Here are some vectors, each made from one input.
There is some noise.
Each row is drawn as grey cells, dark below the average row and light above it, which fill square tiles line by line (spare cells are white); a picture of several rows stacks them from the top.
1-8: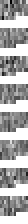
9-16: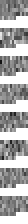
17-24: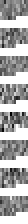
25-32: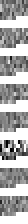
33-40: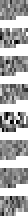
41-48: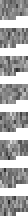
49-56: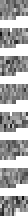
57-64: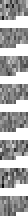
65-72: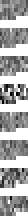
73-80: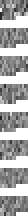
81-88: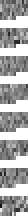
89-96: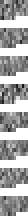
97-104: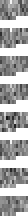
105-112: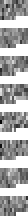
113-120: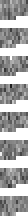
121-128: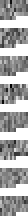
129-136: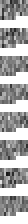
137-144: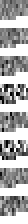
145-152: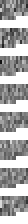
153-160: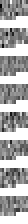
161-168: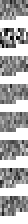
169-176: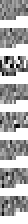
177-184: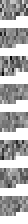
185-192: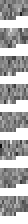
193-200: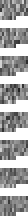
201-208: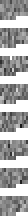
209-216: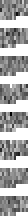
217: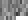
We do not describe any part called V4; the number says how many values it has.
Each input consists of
a list of up to three items, each a true/false value and a value of V4.
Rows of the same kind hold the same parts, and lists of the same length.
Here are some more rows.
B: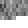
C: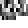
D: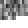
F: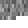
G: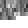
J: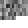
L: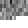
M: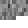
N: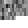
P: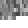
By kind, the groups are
B, L, P
C
D, J, N
F, G, M

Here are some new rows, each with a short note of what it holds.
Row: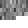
a list of three items
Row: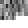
a list of one item
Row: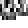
the empty list
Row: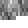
a list of three items
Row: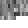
a list of two items
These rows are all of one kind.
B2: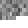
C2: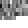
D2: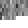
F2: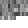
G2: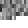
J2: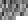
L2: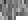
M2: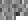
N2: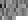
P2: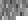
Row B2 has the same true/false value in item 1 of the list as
C2, D2, F2 and M2.
